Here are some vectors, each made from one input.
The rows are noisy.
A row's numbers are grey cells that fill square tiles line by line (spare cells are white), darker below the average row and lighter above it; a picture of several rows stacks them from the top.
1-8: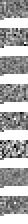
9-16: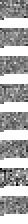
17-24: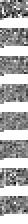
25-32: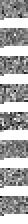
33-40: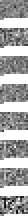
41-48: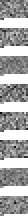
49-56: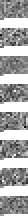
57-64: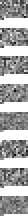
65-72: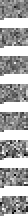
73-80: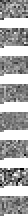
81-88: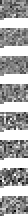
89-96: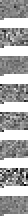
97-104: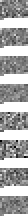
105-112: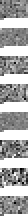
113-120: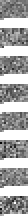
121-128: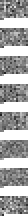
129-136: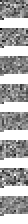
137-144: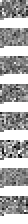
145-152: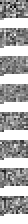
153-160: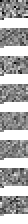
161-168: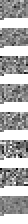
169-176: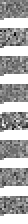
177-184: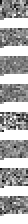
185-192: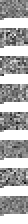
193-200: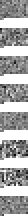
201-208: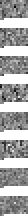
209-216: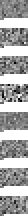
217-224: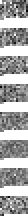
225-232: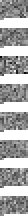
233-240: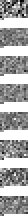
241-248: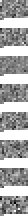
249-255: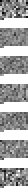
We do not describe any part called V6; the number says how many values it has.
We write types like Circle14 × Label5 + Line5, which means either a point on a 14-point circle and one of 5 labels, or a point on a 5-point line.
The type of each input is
(Line4 × Line4 + Line7) × V6 × V6 + Line5.
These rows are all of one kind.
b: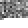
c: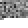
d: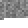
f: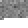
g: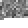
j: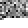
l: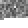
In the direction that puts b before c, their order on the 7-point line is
b, l, j, f, c, g, d.
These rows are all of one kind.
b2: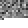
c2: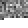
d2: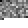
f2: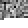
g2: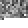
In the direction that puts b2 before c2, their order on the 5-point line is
b2, g2, f2, d2, c2.
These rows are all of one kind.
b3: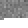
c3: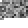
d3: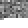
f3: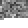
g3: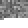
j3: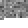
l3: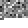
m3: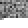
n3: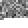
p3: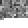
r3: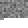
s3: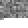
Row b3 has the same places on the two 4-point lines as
g3 and r3.
